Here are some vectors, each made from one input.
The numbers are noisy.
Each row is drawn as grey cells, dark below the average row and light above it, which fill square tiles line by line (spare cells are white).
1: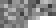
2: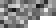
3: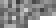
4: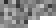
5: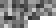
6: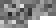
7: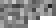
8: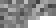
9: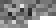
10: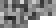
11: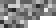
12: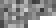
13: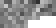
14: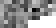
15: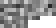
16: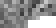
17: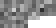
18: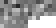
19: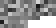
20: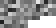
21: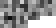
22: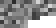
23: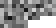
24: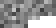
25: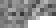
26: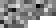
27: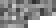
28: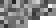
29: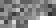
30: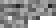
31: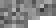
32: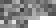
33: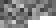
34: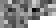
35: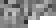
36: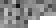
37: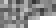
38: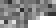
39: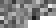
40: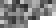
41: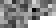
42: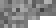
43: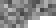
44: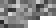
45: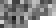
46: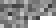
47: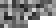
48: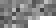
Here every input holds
either a point on a 7-point line, or a node of a 7-node tree.
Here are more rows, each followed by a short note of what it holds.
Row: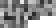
a point on a 7-point line
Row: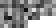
a point on a 7-point line
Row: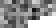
a point on a 7-point line
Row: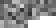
a node of a 7-node tree
